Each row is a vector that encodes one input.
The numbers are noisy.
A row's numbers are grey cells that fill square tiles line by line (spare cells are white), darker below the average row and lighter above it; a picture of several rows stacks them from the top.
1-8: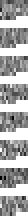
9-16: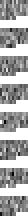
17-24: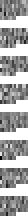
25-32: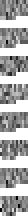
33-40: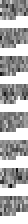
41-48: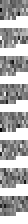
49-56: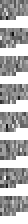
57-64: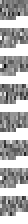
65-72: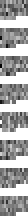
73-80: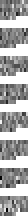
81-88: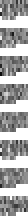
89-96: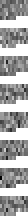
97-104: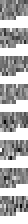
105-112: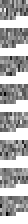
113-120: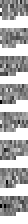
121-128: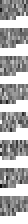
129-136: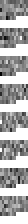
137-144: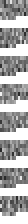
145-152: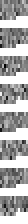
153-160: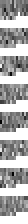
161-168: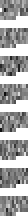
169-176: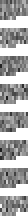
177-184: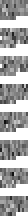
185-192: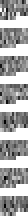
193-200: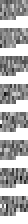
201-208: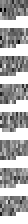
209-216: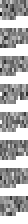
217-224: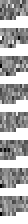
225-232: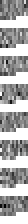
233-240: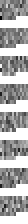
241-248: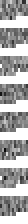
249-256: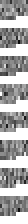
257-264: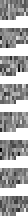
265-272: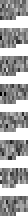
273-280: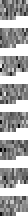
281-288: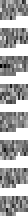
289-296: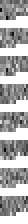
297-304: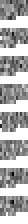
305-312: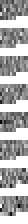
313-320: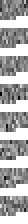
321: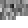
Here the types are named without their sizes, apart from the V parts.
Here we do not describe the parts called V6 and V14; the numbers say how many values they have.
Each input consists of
a value of V14, together with either a fixed value, or a node of a tree, a true/false value and a value of V6.
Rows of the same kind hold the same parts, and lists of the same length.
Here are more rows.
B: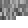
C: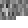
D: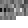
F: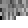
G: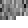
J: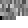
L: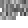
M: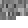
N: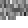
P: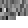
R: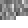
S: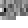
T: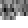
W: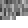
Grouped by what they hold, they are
B, C, D, F, G, J, M, P, R, W
L, N, S, T

